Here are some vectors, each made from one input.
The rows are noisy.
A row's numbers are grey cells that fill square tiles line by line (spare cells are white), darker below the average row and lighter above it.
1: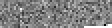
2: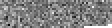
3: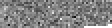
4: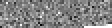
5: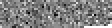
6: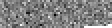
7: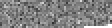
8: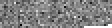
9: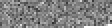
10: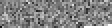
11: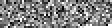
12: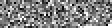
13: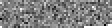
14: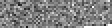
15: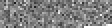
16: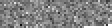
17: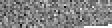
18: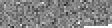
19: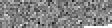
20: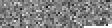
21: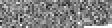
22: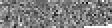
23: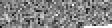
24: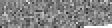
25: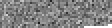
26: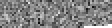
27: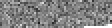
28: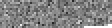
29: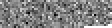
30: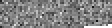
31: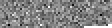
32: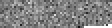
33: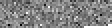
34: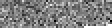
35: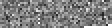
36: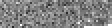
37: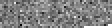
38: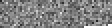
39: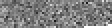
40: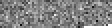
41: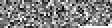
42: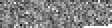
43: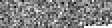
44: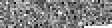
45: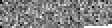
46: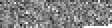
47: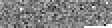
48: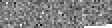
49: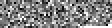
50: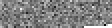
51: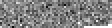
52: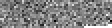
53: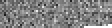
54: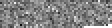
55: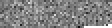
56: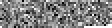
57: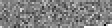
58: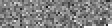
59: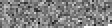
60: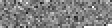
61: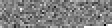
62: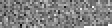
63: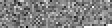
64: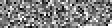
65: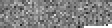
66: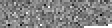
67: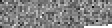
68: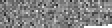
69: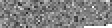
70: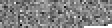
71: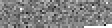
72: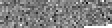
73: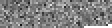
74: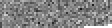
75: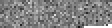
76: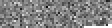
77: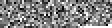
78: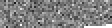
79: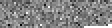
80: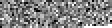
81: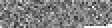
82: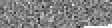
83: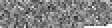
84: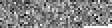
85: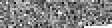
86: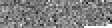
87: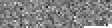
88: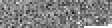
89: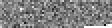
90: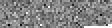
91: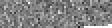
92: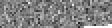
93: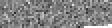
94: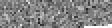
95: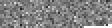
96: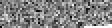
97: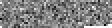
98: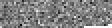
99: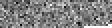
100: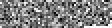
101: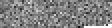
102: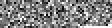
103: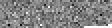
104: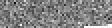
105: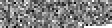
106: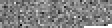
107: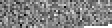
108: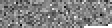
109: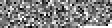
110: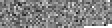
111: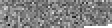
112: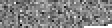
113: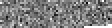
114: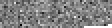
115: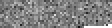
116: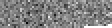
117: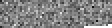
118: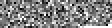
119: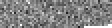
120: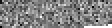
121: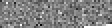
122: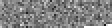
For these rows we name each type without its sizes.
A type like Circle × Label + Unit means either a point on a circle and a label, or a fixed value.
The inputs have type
List(Circle).
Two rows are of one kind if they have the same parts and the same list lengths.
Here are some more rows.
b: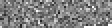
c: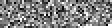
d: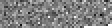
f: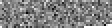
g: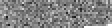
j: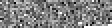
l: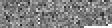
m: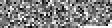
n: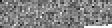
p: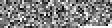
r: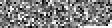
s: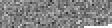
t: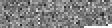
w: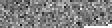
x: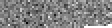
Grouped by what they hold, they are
b, d, l, n, t, w
c, m, p, r
f, g, j, s, x

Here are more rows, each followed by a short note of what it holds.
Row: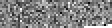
a list of two items
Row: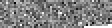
a list of two items
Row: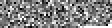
the empty list
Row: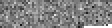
a list of one item
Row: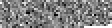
a list of two items
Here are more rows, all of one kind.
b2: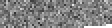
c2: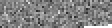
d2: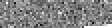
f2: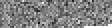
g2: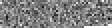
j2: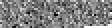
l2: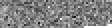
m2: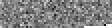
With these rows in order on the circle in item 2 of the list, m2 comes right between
c2 and j2.
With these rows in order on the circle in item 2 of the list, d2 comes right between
b2 and c2.
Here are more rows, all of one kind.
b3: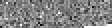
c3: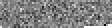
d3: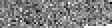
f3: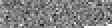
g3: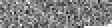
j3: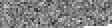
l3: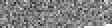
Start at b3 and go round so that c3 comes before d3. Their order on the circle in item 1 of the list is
b3, l3, c3, d3, f3, j3, g3.
